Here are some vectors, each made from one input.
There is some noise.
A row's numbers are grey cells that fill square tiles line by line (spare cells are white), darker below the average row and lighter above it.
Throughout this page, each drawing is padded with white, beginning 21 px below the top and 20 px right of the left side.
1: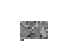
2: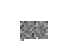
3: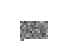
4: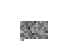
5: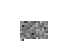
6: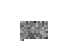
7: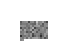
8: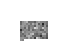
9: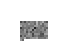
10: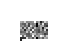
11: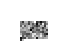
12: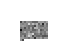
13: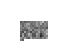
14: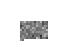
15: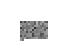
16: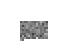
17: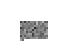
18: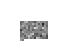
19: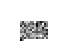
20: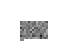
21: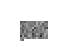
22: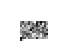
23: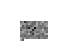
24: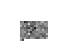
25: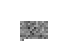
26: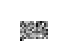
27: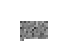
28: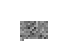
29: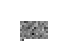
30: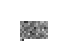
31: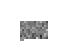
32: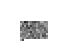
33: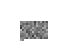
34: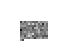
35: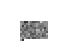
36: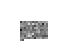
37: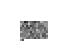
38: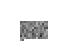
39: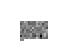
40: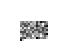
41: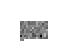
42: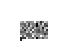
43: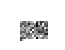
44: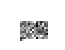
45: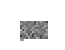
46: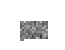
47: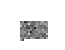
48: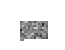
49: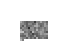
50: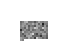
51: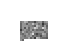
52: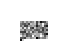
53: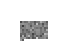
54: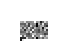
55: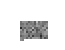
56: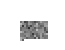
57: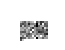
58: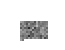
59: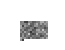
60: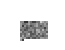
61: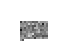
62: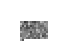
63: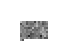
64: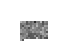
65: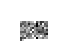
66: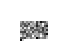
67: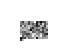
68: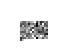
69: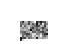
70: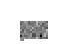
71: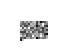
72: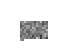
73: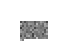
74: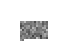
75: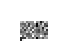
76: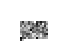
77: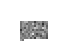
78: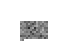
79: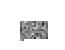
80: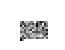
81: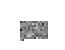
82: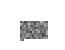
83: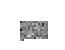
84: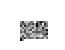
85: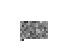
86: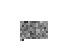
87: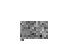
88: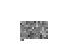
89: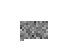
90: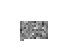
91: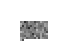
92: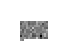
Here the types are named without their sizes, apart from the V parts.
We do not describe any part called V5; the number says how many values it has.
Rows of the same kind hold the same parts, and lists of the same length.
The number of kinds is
3.
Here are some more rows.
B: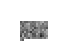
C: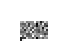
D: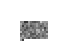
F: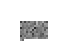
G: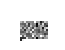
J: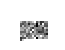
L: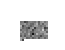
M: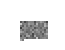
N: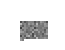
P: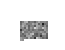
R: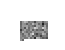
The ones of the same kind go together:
B, D, F, L, M, N
C, G, J
P, R

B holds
a point on a line and three true/false values.
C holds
a value of V5.
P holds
a point on a line.
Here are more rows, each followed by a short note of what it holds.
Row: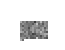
a point on a line and three true/false values
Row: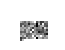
a value of V5
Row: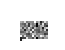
a value of V5
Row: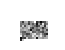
a value of V5
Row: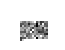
a value of V5
